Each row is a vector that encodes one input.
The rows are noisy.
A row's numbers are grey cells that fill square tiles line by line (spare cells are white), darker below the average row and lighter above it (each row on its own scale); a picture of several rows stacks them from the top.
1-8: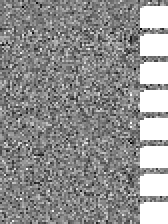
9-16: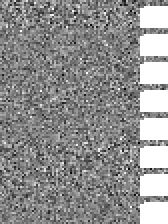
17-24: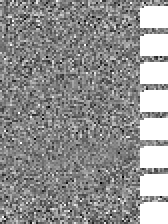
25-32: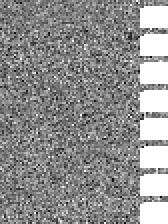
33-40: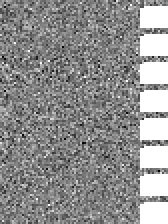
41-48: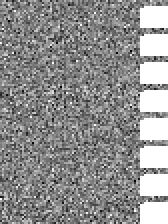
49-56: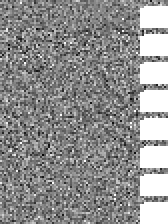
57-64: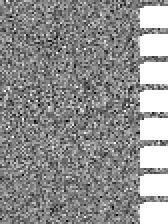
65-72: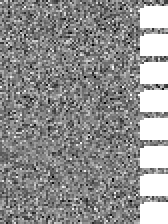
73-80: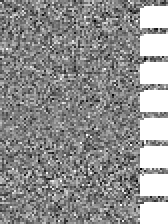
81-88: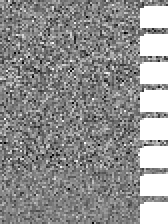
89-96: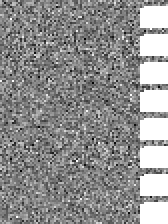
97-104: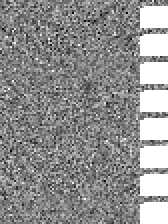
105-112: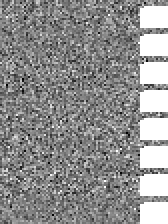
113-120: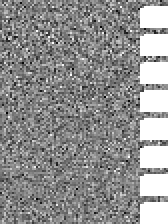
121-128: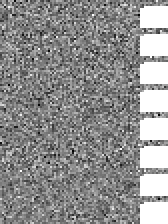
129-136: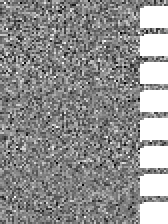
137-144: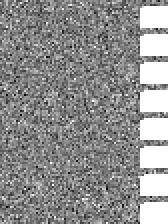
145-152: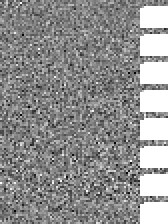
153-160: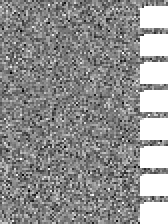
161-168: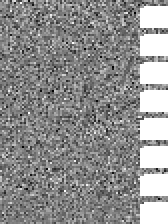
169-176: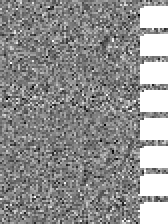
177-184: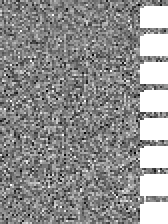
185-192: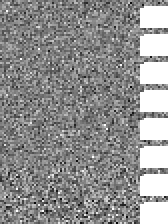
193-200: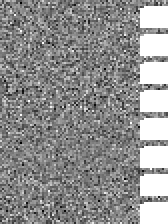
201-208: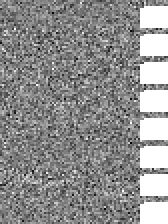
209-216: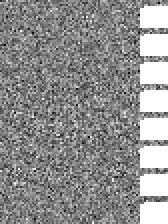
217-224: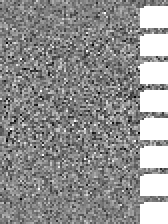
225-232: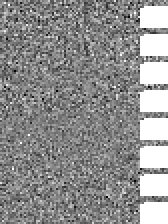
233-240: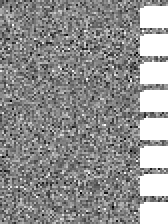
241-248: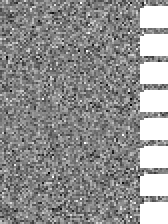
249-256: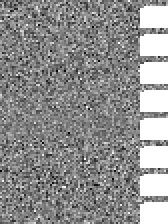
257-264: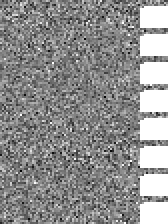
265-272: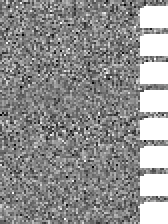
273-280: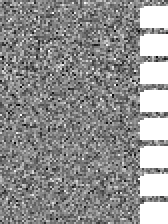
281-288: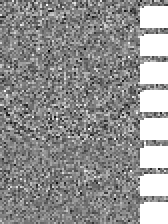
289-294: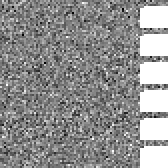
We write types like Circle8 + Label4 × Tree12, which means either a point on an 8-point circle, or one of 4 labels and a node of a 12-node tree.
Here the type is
(Line11 + Tree19) × Tree19.
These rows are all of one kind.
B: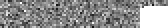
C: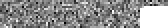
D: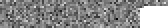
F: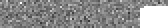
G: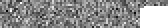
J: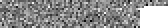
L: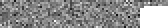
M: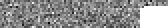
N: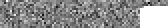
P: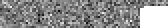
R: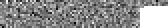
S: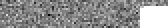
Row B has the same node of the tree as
J, M and R.
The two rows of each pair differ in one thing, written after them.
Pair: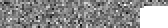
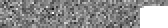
the node of the tree
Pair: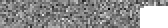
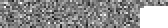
the place on the 11-point line
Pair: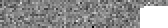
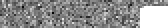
the node of the tree
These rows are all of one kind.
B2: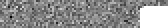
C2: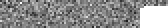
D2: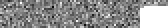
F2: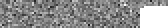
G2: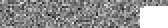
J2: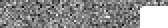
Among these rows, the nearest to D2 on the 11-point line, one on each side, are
F2 and G2.
